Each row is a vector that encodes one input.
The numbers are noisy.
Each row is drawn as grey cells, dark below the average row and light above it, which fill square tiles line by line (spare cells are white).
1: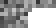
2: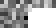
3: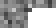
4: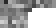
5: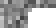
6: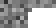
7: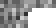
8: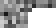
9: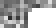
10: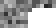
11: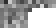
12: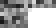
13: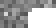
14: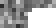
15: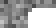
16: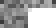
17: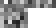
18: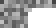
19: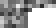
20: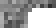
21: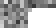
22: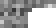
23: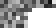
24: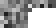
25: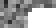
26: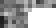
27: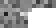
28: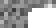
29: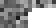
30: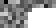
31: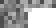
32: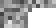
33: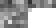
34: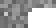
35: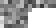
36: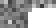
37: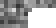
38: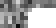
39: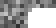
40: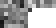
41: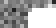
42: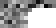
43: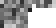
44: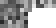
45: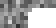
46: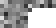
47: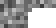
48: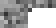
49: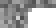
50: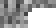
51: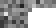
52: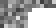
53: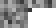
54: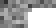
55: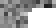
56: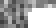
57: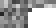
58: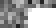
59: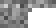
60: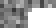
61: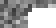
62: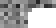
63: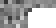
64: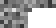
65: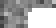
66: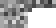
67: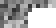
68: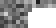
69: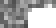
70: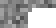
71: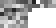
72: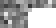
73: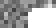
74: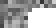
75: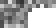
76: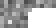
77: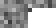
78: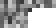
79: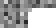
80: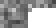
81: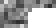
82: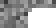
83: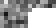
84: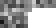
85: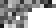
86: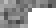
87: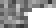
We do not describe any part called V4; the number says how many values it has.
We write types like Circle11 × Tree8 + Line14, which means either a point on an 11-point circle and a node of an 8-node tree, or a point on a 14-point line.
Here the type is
(Line5 + Line6) × V4.
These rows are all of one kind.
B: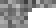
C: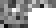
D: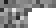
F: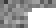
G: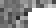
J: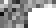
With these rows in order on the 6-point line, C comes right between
D and J.
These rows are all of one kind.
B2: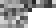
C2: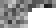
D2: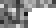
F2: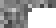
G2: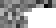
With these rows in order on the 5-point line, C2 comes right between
B2 and G2.
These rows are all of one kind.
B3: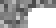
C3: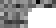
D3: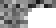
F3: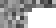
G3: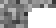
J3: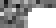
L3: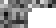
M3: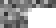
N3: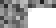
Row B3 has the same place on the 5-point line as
J3 and N3.
